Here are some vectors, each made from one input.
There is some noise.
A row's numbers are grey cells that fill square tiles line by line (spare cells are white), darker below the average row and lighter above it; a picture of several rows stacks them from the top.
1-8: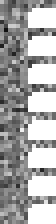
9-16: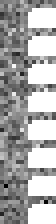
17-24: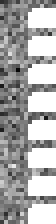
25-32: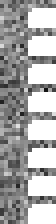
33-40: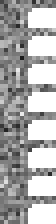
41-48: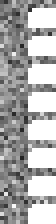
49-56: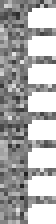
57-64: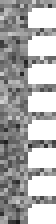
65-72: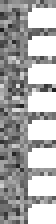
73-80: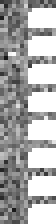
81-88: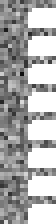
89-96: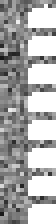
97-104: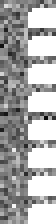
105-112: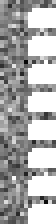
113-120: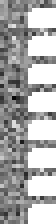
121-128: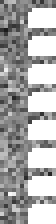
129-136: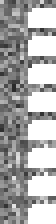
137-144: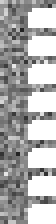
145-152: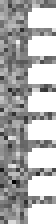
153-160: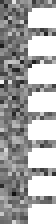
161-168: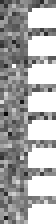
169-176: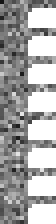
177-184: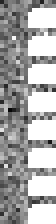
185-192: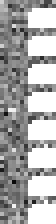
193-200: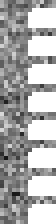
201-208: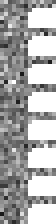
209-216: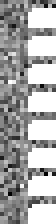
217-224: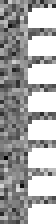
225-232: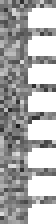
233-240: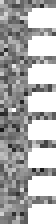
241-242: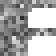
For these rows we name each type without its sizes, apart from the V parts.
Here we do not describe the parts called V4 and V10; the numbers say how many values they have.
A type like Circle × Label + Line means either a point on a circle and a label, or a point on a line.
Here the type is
List(Line) + V4 × V10.
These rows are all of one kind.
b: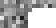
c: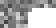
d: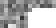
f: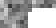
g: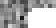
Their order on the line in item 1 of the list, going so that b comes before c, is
f, d, g, b, c.
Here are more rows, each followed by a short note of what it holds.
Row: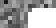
a value of V4 and a value of V10
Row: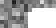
a list of one item
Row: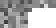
a list of two items
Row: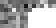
a list of one item
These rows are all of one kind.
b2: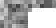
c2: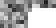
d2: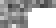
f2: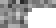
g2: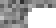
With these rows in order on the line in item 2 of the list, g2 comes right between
c2 and f2.
